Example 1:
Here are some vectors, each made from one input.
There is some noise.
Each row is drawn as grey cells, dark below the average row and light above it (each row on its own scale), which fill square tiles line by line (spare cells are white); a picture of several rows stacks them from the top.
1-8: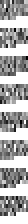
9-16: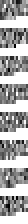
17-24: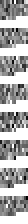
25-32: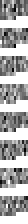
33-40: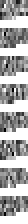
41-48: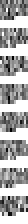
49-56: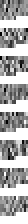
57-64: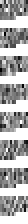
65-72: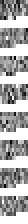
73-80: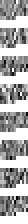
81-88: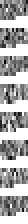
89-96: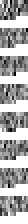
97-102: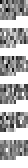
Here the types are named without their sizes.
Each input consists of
a list of points on a line.
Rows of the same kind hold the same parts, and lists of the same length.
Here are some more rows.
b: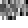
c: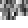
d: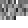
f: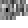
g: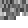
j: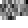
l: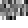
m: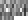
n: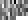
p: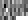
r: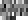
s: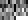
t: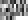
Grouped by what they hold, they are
b, j, l, r
c, g, p, s
d, f, m, n, t

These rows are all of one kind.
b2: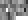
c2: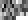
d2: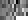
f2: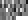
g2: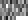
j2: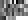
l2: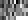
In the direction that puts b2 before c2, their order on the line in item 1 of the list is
b2, g2, f2, j2, d2, l2, c2.
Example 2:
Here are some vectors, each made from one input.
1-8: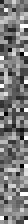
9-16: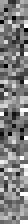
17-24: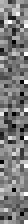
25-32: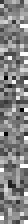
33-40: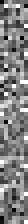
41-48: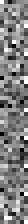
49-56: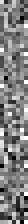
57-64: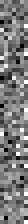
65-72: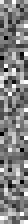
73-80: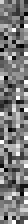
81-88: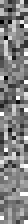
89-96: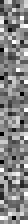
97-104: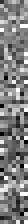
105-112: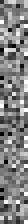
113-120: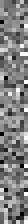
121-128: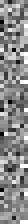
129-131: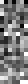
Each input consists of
either a fixed value, or a point on a 3-point line and a point on a 4-point line, or a point on each of two 6-point lines.
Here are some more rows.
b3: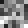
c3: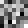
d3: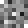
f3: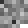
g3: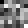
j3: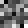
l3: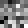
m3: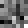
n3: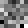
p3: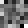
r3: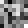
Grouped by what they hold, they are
b3, f3
c3, d3, j3, l3, m3, n3, p3, r3
g3

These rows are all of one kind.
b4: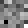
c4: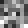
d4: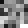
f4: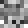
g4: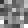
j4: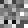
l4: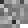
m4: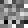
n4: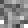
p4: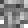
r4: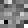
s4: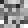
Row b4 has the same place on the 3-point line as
n4, p4 and r4.
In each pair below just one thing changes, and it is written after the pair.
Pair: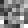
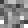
the place on the 3-point line
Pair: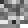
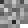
the place on the 4-point line
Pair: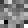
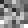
the place on the 4-point line
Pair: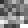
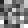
the place on the 4-point line
